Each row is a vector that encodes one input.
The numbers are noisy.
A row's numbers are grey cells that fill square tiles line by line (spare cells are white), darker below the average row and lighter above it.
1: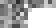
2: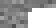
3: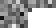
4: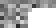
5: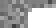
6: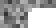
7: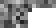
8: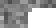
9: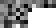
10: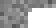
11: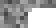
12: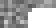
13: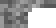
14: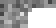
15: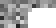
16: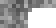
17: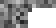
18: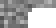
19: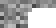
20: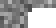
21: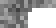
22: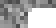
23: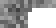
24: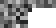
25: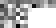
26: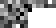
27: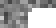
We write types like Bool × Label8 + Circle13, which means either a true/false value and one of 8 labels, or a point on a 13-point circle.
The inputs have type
Line5.
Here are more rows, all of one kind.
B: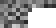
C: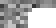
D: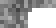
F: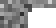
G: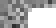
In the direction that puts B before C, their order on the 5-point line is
B, G, D, F, C.
